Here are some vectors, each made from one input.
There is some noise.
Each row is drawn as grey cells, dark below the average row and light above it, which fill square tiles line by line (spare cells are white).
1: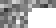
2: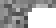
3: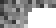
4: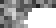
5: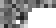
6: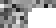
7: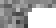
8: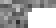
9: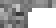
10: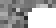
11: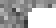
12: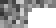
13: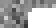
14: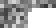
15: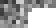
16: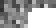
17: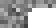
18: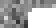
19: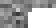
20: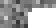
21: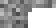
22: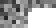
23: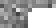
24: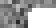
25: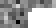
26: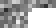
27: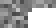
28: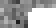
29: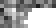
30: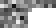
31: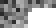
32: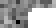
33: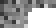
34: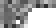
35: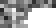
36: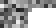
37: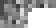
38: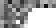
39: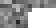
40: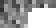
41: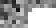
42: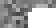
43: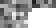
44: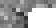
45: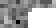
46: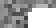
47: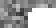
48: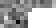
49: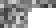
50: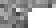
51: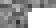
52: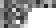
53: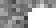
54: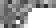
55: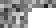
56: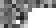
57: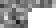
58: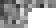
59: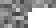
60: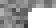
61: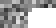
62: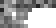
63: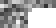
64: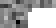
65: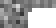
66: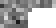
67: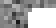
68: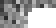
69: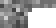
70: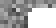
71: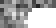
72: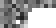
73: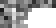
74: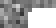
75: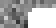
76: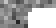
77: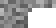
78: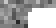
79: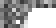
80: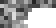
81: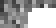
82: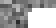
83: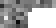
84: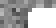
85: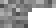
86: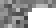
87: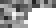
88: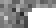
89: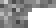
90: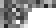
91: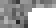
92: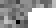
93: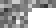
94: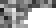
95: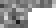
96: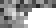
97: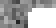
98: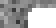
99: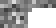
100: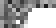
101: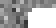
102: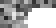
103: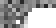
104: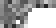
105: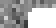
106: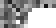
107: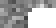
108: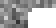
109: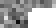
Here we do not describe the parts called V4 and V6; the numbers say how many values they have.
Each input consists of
a true/false value and a value of V6, together with either a point on a 5-point line, or a value of V4.
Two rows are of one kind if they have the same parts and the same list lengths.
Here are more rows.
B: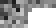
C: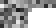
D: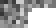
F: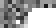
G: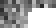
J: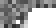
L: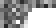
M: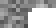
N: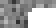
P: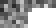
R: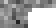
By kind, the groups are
B, C, D, F, G, J, L, P
M, N, R

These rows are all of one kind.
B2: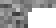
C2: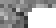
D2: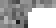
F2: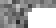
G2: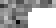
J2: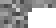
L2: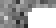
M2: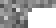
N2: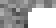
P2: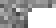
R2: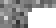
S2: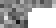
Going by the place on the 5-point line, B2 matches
C2, N2 and P2.
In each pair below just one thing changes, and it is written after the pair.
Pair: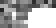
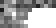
the true/false value
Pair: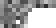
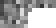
the value of V4
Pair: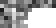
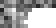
the true/false value
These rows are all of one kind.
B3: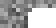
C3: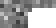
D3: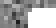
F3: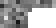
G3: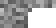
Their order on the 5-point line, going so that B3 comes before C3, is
B3, G3, C3, D3, F3.
